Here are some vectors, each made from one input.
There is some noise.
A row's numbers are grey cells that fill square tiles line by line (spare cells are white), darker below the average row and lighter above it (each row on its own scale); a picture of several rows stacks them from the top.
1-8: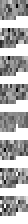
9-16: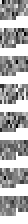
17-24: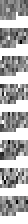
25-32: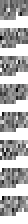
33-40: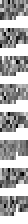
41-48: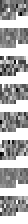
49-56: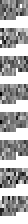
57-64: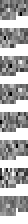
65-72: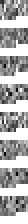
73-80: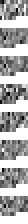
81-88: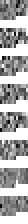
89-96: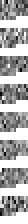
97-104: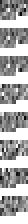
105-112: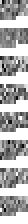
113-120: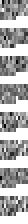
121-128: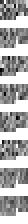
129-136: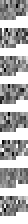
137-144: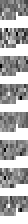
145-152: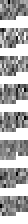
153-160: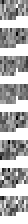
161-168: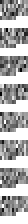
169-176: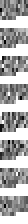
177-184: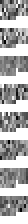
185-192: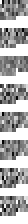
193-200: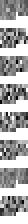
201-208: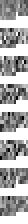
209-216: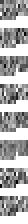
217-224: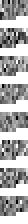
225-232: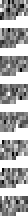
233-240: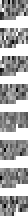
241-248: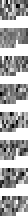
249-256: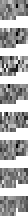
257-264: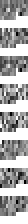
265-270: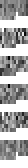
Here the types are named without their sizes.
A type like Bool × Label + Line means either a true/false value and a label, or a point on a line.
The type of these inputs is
Bool × Circle + Line.
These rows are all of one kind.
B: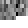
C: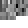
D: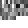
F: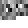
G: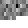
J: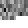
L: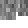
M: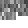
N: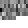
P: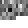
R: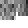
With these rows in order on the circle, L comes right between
M and R.
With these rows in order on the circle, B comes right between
C and N.
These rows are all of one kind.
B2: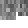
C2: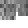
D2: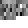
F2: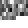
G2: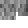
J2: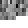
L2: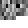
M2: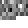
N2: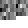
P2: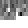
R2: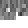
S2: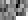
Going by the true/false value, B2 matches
C2, F2, G2 and M2.
